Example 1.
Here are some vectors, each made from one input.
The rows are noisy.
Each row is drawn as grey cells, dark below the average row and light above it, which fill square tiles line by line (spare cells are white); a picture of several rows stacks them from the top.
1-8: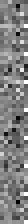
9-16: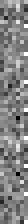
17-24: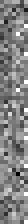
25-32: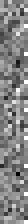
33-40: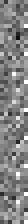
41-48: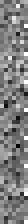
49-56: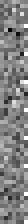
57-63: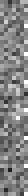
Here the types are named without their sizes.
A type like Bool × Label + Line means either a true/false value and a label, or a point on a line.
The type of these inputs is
(Bool × Bool × Bool × Bool + Unit) × Line.
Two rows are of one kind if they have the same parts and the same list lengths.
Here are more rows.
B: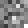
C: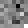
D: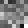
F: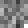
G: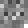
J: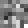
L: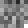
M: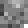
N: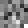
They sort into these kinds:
B, D, F, G, J, L, M, N
C

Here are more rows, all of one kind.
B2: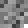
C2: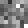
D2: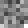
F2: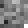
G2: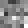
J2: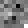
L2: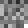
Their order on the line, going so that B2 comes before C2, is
G2, J2, L2, D2, B2, F2, C2.
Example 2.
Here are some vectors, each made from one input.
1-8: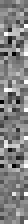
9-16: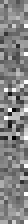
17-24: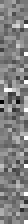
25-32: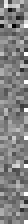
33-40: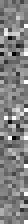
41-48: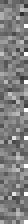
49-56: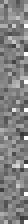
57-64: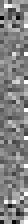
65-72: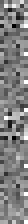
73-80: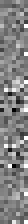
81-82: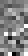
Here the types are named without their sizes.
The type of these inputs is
Label + Line.
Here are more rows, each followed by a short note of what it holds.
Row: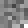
a label
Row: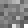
a label
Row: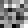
a point on a line
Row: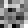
a point on a line
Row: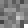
a label
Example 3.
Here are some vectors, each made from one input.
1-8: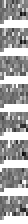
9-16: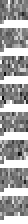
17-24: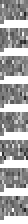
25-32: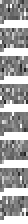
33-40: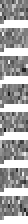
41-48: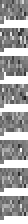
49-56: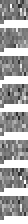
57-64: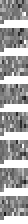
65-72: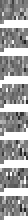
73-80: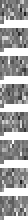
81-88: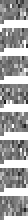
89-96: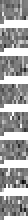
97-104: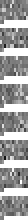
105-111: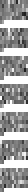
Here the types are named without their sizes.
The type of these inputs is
(Bool × Bool × Bool × Bool + Unit) × Line.
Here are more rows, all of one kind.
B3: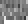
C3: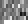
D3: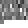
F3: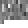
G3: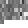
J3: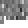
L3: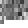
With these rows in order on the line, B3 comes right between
D3 and J3.
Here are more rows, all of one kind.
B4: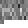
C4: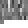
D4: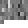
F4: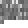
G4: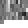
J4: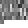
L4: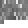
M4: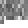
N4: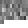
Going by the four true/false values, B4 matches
C4 and J4.
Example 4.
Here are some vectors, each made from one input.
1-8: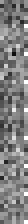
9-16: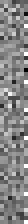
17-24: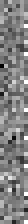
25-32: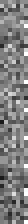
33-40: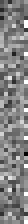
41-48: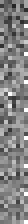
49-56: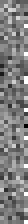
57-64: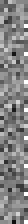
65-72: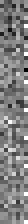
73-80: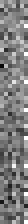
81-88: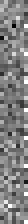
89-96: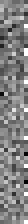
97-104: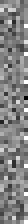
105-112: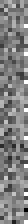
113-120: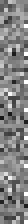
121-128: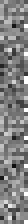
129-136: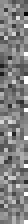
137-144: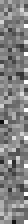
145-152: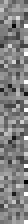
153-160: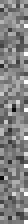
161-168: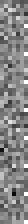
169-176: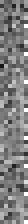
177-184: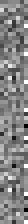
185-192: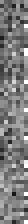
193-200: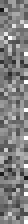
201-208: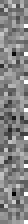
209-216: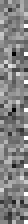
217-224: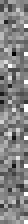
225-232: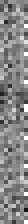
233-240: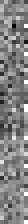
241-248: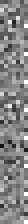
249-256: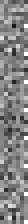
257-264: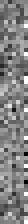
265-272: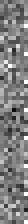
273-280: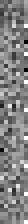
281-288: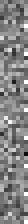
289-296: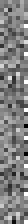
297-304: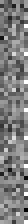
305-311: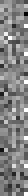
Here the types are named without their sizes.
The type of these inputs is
Bool × Bool × Bool × Bool + Circle.
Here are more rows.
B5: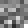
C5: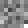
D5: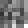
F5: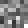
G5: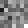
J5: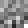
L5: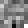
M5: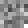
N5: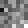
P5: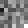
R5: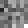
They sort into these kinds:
B5, F5, J5, L5
C5, D5, G5, M5, N5, P5, R5

